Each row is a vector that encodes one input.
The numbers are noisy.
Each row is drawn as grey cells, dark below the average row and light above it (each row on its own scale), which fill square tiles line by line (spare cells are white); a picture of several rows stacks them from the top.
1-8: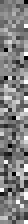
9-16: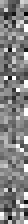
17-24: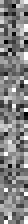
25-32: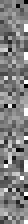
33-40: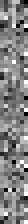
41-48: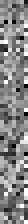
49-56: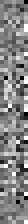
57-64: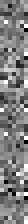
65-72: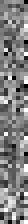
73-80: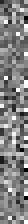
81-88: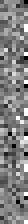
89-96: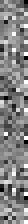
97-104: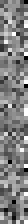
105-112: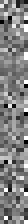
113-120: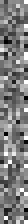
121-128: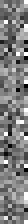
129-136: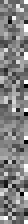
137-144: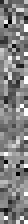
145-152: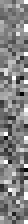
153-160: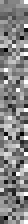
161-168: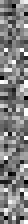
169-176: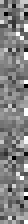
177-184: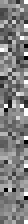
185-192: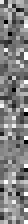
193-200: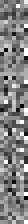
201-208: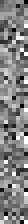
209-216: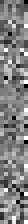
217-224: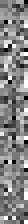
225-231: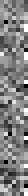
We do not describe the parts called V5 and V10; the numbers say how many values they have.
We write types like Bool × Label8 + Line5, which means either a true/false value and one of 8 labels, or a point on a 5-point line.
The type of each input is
Bool × (Label8 × V5 + V10).
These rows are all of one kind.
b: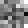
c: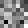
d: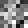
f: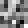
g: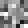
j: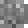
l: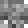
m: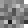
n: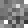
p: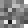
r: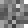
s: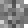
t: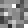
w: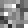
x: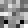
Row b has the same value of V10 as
g, m, p and x.
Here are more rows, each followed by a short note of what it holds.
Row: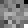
one of 8 labels, a true/false value and a value of V5
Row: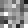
a true/false value and a value of V10
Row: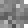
a true/false value and a value of V10
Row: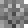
a true/false value and a value of V10
